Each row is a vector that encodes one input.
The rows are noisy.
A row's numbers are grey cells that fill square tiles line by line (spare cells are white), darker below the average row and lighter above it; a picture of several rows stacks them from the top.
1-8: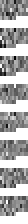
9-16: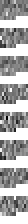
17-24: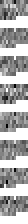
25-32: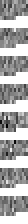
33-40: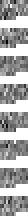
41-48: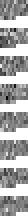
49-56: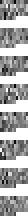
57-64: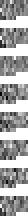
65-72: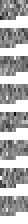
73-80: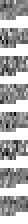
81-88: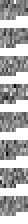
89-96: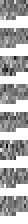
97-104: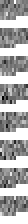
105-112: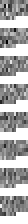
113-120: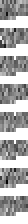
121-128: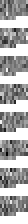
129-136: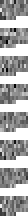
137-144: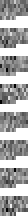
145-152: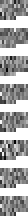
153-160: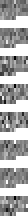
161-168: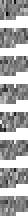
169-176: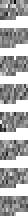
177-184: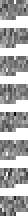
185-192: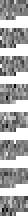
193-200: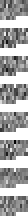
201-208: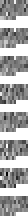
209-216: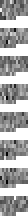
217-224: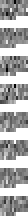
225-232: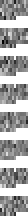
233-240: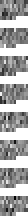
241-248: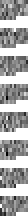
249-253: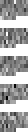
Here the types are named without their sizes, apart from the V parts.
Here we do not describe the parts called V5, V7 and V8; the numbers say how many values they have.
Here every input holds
a point on a line, together with either a value of V5, a value of V7 and a value of V8, or a list of points on a circle.
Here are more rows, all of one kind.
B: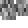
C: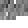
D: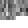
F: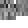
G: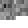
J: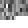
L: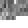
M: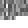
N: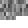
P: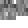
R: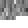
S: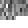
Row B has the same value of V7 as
C, L, P and R.
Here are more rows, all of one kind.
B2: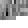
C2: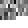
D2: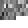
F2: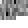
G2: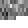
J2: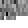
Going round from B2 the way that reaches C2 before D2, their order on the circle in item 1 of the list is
B2, G2, C2, D2, J2, F2.
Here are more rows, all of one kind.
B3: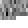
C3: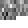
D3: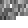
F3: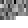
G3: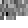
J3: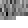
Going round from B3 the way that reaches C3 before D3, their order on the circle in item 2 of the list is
B3, C3, J3, D3, F3, G3.
